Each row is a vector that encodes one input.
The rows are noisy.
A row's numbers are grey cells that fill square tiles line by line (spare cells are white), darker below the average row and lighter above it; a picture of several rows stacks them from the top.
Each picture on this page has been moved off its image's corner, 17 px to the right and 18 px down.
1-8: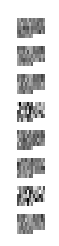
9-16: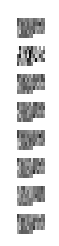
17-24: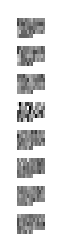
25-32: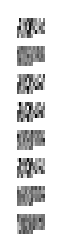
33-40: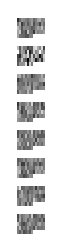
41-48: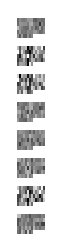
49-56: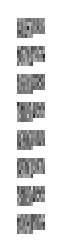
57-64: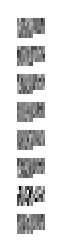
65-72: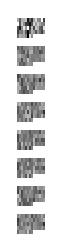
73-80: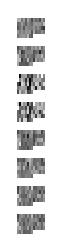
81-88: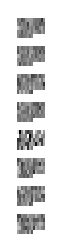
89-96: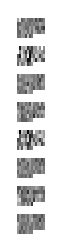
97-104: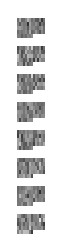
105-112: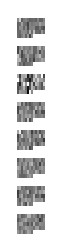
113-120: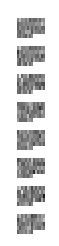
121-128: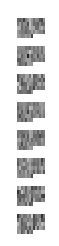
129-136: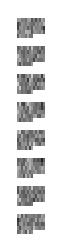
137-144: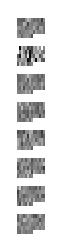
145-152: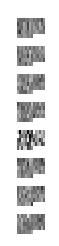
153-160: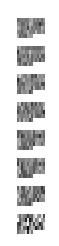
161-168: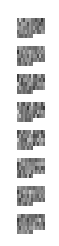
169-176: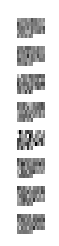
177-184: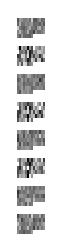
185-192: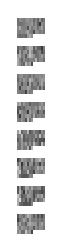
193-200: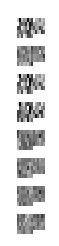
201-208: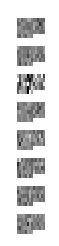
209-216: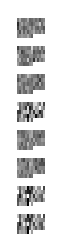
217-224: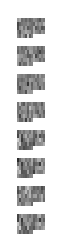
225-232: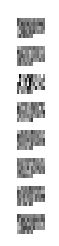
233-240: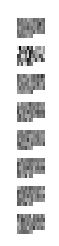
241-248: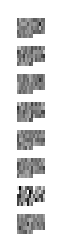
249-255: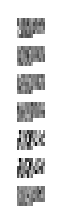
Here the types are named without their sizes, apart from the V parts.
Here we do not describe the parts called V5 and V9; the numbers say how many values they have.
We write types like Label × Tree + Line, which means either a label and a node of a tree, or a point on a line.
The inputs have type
(Circle + V9) × Line + V5.
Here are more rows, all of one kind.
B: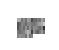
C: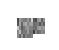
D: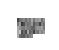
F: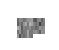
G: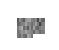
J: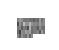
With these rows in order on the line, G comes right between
F and J.
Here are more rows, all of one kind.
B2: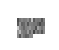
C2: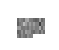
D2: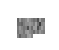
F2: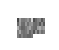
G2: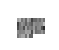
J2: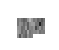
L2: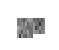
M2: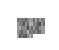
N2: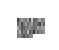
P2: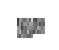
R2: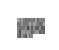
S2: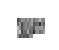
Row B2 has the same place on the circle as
G2, J2, L2 and R2.
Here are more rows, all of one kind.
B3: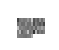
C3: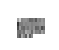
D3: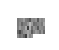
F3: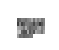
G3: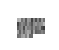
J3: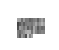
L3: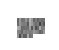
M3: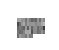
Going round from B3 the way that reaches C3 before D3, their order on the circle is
B3, F3, G3, L3, C3, M3, D3, J3.
